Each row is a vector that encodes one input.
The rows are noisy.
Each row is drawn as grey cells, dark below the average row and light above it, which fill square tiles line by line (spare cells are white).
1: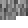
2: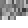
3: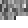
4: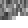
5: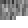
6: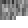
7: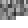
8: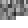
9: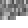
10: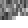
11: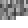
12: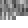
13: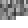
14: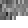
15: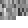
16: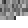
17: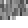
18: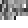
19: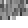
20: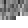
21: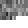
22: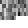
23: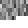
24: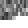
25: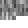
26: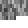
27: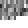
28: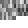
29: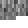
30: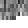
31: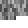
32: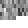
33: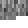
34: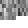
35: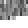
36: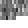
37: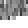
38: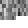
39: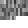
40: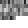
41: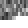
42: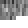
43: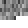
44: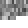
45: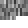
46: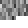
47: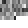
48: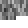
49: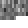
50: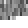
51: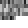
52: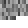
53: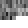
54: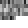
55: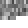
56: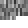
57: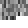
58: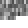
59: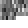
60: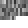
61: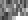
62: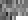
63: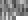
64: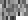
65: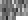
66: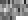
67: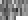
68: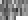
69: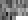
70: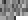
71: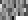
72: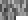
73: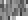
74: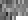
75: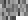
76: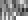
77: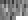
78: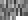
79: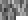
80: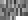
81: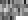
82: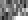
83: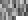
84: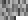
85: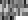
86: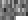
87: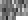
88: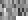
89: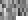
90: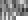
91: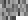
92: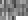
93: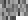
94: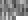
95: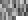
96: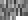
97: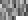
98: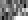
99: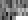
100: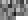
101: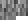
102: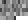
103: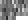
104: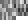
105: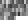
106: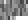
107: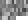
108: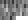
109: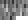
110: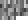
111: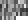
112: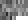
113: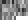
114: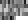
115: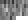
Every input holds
one of 4 labels and a point on a 4-point line.
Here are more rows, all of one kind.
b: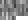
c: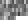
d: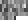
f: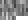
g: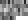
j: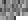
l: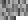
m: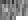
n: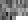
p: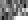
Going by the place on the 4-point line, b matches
c, f, j and m.
